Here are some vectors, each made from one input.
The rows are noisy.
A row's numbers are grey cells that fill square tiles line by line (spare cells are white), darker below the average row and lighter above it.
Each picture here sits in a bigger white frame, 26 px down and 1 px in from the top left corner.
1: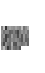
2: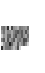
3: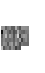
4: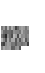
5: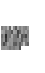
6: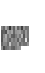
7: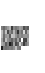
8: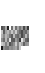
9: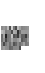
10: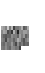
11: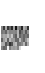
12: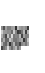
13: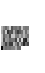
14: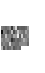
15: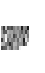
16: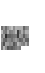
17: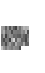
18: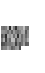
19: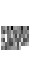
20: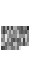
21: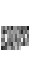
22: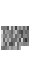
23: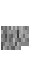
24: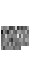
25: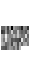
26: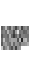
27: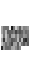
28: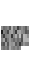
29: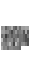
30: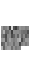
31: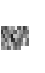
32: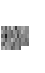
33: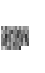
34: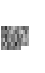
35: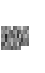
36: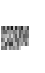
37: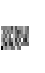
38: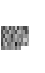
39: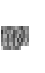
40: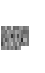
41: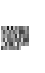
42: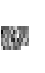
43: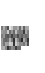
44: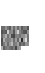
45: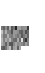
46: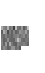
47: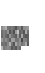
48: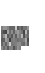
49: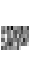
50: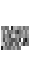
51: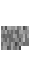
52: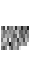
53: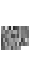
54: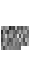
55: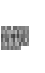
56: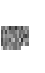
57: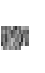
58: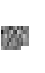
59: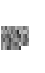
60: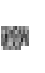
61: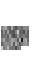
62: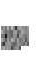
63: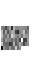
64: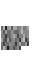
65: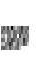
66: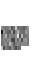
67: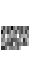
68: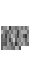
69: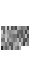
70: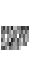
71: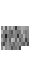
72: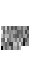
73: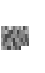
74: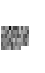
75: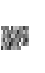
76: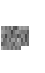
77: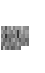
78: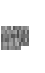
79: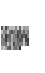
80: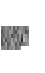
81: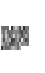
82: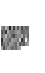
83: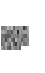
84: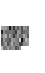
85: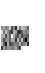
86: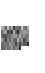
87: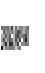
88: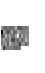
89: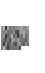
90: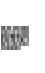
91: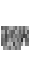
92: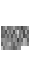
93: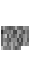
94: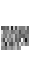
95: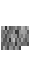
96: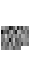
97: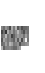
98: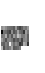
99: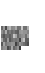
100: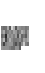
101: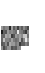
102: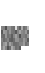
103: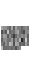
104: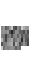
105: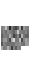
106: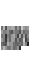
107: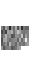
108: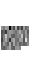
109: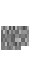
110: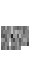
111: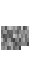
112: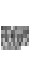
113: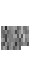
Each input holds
a point on a 3-point line and a point on a 5-point line, together with either a point on a 4-point line and three true/false values, or a point on each of three 5-point lines.
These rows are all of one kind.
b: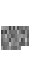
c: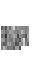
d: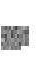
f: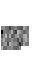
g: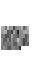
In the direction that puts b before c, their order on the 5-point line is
g, f, b, d, c.
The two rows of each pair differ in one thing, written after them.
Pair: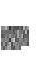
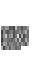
the place on the 5-point line
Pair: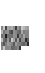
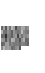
one of the three true/false values
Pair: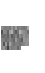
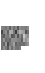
the place on the 4-point line
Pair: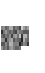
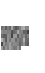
the place on the 5-point line
